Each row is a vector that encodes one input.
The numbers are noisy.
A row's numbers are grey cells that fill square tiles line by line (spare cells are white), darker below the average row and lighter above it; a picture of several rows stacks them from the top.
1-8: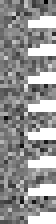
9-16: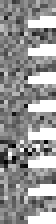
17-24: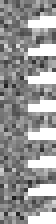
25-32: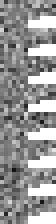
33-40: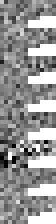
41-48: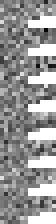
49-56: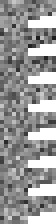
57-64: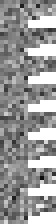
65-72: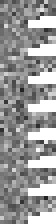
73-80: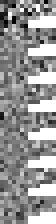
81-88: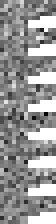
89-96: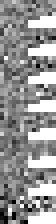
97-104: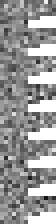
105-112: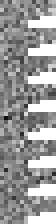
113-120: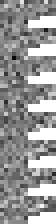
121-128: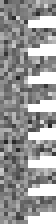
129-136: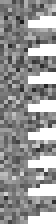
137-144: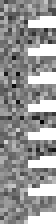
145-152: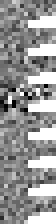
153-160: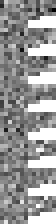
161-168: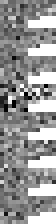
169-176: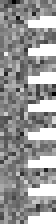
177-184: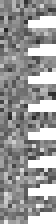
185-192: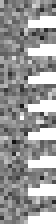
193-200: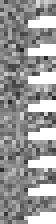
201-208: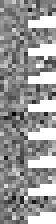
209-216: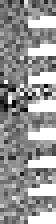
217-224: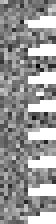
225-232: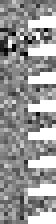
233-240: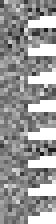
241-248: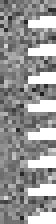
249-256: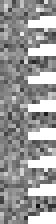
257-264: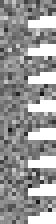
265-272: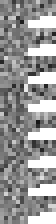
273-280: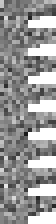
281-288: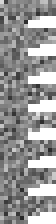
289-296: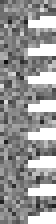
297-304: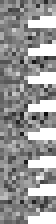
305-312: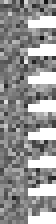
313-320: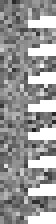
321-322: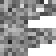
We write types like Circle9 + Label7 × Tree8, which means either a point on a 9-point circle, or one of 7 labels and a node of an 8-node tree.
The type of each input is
Bool × Tree19 + Unit.
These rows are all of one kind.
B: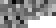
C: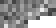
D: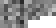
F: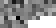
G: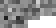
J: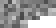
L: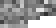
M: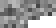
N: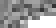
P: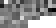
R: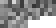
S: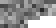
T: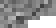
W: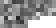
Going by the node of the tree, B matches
D, F and W.
